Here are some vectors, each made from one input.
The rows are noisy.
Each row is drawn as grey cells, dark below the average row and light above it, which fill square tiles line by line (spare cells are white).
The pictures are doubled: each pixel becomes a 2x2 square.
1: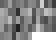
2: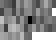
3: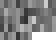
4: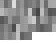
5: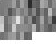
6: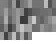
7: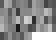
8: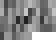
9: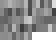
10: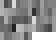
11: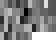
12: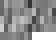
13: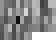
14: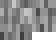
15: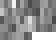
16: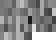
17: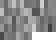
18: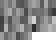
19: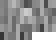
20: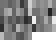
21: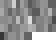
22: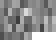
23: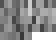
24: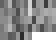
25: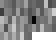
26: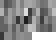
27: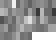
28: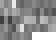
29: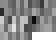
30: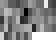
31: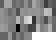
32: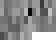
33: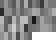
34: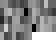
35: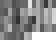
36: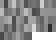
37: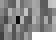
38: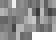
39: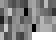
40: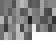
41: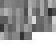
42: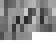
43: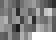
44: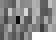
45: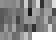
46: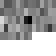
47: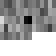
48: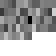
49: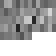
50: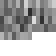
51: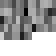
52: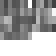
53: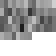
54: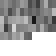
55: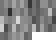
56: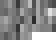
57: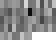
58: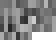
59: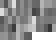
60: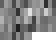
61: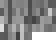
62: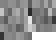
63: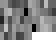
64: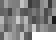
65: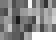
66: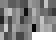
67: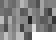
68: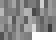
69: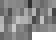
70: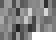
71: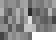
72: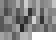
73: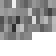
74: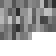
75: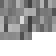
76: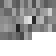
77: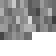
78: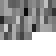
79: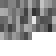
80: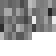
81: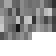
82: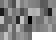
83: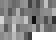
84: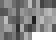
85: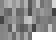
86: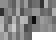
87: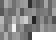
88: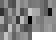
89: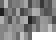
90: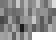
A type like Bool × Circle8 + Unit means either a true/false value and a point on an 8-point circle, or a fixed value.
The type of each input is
Bool × Bool × Bool × Tree11.
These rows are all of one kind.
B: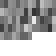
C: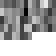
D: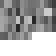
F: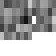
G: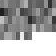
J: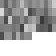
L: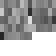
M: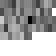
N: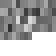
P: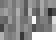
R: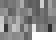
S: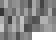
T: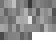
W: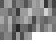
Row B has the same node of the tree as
F, N and P.
